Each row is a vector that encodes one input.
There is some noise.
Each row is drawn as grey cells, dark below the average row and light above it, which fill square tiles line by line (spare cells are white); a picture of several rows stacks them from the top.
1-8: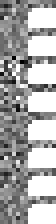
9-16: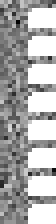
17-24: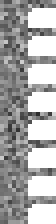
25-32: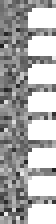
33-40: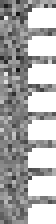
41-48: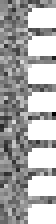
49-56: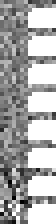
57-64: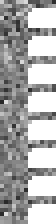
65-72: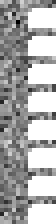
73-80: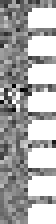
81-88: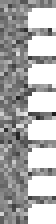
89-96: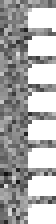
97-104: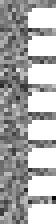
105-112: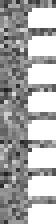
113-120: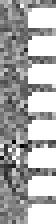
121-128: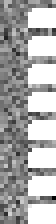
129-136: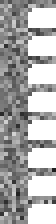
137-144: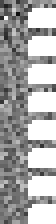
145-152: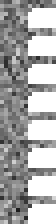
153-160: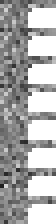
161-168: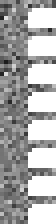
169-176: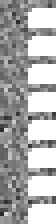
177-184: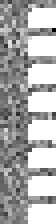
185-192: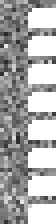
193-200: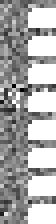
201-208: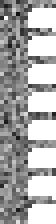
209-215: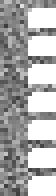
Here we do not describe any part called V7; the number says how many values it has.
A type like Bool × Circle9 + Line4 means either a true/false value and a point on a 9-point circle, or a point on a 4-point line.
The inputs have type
List2(Line4 + Line5 × V7).
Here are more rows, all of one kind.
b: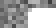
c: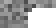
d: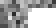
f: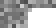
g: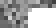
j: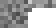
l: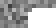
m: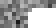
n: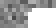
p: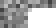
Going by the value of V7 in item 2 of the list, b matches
c, j, m and n.
